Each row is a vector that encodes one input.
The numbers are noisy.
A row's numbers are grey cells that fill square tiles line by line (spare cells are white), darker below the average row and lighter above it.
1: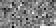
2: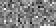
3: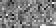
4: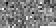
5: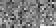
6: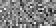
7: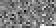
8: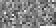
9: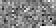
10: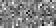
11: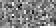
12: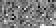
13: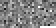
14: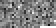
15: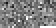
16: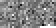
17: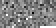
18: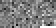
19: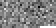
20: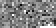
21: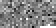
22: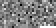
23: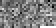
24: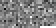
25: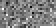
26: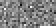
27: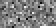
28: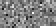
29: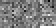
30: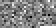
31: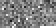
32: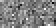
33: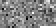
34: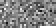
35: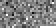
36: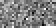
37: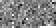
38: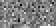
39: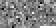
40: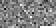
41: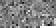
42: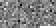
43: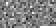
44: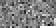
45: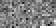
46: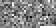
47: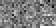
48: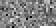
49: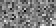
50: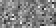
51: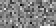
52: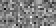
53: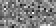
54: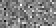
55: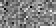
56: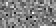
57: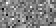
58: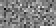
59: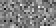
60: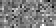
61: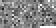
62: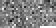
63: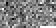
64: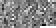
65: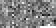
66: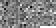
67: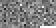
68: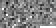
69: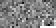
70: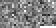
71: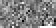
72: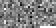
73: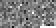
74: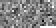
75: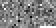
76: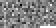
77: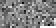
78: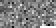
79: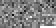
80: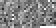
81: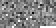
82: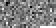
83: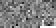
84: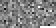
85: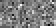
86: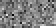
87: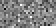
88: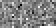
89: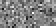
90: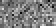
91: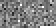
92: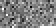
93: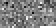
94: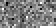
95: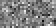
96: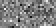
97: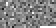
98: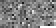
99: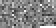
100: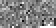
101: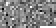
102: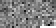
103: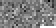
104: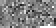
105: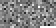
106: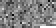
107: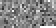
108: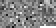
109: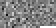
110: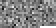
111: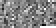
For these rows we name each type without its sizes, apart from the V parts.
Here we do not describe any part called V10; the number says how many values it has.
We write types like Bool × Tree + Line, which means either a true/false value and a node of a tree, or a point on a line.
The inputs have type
Bool × Bool × Bool × (Line × Line + Unit) × V10.
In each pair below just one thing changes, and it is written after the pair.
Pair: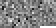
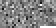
the value of V10
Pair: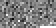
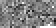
one of the three true/false values
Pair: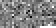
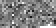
the value of V10
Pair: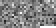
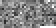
the place on one of the two lines
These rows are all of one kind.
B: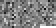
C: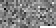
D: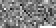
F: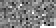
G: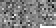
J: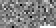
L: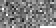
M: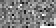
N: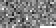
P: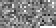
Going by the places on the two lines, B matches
C and G.
